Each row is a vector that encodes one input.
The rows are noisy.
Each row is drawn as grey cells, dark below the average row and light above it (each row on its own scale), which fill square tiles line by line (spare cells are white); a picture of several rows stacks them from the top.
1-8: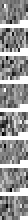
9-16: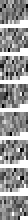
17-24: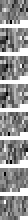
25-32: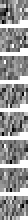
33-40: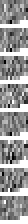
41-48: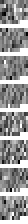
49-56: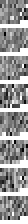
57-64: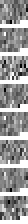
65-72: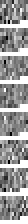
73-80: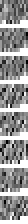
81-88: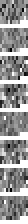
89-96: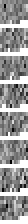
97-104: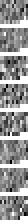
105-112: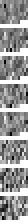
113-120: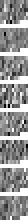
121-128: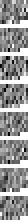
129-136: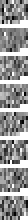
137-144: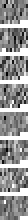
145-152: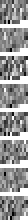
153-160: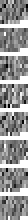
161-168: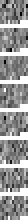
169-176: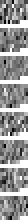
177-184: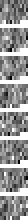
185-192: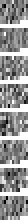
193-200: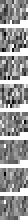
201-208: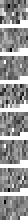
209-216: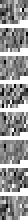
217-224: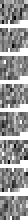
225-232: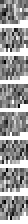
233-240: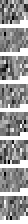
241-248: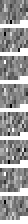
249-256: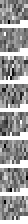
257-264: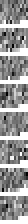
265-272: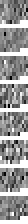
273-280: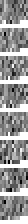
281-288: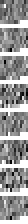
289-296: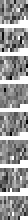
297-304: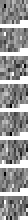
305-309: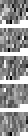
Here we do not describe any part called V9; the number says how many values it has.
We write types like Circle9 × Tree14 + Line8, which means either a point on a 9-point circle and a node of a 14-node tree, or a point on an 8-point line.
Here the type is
List2(Bool × (Line7 + V9)).
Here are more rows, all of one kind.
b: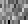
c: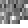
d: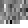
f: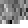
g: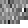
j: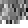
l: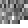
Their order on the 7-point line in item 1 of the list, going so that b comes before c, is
g, b, f, j, l, c, d.
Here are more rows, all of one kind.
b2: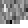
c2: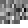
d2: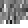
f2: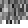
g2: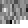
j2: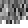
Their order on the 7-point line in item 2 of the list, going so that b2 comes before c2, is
j2, f2, d2, b2, g2, c2.
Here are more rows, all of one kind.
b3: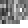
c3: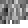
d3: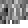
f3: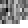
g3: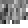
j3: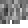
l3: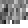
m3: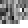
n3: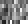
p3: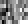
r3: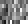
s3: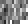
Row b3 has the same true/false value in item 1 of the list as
f3, m3 and p3.
